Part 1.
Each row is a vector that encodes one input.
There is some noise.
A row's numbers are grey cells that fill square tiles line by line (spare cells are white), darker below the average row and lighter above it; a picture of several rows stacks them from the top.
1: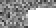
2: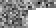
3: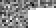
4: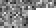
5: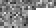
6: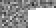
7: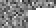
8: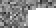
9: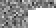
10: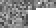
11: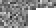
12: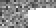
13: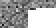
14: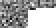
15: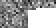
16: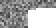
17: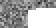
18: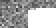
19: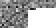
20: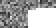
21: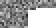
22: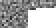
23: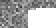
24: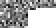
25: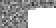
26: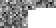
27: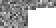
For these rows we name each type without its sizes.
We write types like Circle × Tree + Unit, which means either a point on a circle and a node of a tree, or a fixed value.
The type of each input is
Bool × Bool × Bool.
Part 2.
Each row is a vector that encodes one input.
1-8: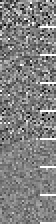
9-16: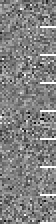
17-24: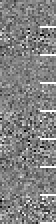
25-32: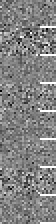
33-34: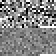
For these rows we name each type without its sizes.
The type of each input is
Bool × Bool × Bool + Unit.
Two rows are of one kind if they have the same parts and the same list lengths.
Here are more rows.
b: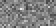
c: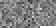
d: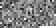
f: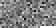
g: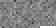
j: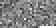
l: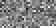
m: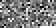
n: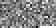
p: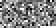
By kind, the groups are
b, l, p
c, d, f, g, j, m, n

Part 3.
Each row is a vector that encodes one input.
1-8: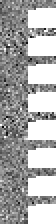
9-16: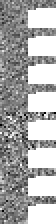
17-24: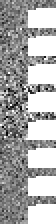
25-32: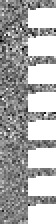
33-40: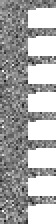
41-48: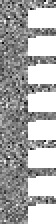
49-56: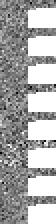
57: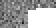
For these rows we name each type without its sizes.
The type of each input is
Bool × Bool × Bool × Bool + Unit.
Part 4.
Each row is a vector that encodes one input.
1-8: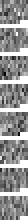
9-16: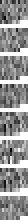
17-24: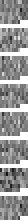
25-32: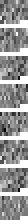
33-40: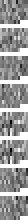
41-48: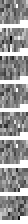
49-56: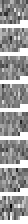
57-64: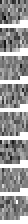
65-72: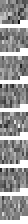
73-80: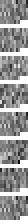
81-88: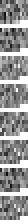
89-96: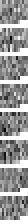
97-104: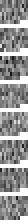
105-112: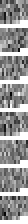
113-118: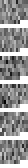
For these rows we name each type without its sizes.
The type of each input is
Tree.
